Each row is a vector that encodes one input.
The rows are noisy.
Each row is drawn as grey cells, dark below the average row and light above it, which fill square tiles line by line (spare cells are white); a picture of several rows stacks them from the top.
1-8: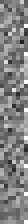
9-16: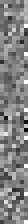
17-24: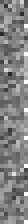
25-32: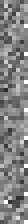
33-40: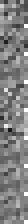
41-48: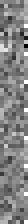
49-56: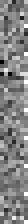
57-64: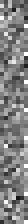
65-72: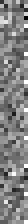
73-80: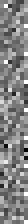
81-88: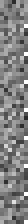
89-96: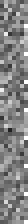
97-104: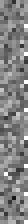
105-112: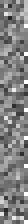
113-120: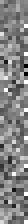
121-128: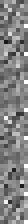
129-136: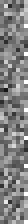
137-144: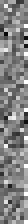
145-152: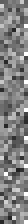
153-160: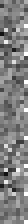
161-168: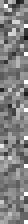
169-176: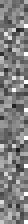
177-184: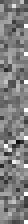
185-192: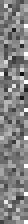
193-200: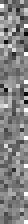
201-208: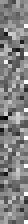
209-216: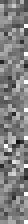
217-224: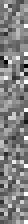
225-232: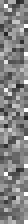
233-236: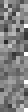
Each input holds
a point on a 10-point line.
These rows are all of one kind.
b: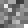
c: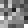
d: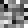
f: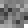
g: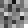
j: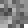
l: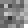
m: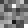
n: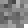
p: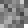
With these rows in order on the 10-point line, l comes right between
b and g.
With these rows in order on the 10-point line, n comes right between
f and g.
